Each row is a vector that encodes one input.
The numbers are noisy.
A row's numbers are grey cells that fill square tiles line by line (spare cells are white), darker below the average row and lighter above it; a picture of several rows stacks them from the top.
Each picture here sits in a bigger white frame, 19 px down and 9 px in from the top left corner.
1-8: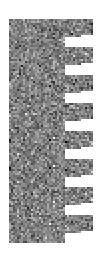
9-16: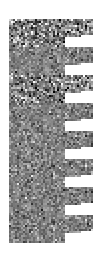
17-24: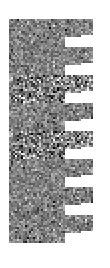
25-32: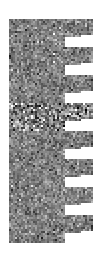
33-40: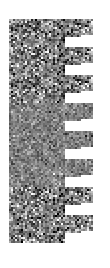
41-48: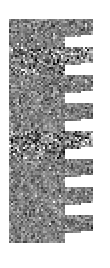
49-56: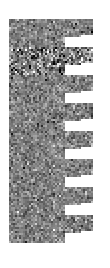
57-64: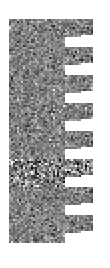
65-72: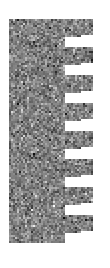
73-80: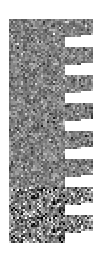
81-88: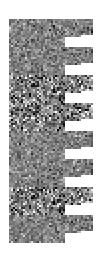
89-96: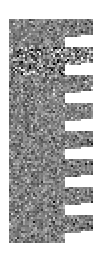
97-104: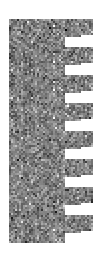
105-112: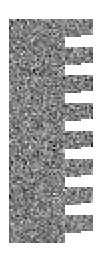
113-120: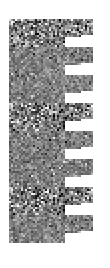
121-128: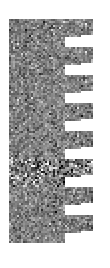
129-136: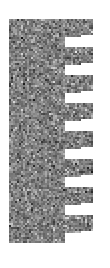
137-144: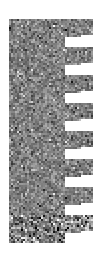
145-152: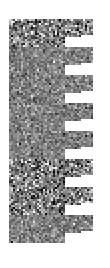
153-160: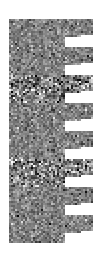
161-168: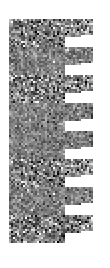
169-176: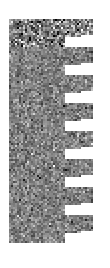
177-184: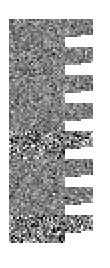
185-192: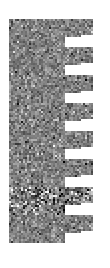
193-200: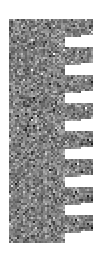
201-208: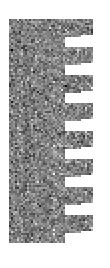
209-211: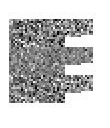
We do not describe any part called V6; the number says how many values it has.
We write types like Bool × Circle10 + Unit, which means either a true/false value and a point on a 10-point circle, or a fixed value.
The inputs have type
Bool × Circle10 × (Tree11 + Unit) + V6.
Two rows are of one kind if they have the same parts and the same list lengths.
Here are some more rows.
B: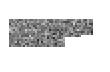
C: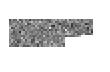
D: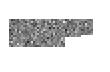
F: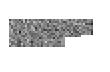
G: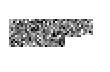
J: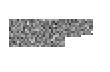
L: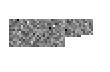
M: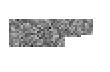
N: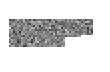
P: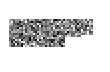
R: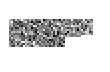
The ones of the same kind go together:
B, C, F, N
D, J, L, M
G, P, R

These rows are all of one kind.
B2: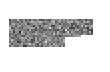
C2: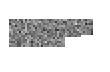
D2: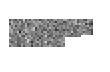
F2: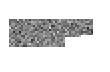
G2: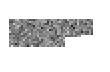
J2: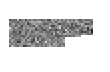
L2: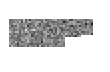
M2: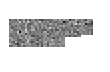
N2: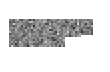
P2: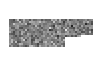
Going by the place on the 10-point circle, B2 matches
C2, D2, F2 and J2.
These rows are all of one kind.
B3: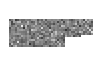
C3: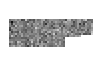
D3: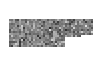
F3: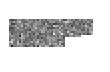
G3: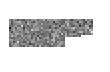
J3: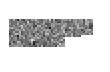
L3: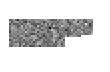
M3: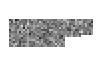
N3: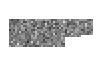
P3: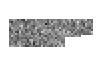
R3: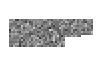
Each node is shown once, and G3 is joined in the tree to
C3 and R3.
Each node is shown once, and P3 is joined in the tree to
B3 and J3.
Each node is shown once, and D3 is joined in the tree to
R3.
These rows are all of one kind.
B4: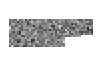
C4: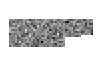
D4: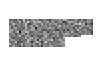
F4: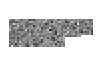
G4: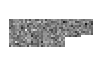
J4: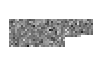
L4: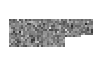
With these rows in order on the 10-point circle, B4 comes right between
C4 and D4.
